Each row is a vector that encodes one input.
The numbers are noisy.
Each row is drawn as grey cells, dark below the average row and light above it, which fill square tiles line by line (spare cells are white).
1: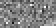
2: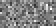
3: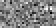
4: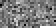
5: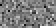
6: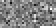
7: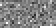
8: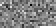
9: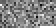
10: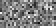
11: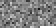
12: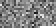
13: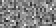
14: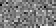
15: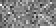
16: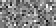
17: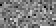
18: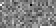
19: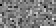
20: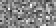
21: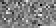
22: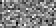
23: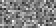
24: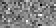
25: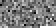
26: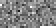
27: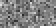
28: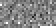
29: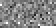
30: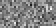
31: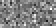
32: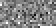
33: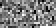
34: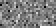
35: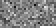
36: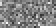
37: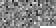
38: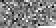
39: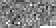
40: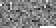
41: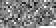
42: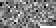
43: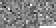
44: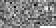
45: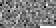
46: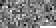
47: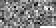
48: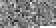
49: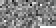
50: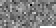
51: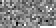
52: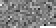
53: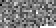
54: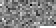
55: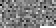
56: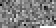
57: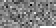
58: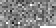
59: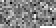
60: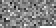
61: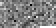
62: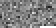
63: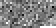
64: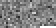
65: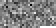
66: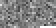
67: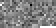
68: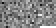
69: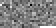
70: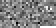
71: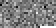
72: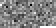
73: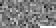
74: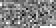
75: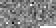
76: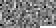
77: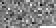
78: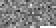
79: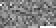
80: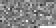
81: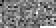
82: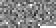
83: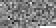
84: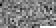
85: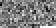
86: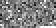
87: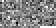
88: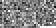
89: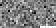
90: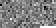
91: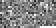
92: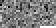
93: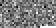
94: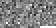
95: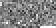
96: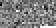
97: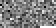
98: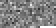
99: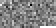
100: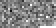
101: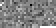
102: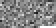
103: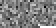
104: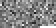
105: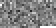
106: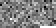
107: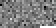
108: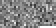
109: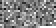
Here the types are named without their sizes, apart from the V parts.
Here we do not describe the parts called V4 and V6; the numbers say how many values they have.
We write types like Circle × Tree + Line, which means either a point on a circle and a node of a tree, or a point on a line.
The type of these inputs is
Bool × V6 + Label × V4.
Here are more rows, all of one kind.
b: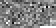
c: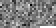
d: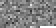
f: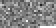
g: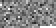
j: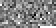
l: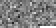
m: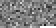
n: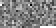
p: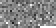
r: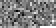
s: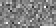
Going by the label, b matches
c, l, m and r.
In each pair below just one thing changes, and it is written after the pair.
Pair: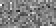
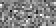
the value of V4
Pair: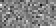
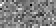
the value of V4
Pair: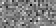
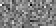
the label
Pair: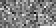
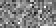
the value of V4
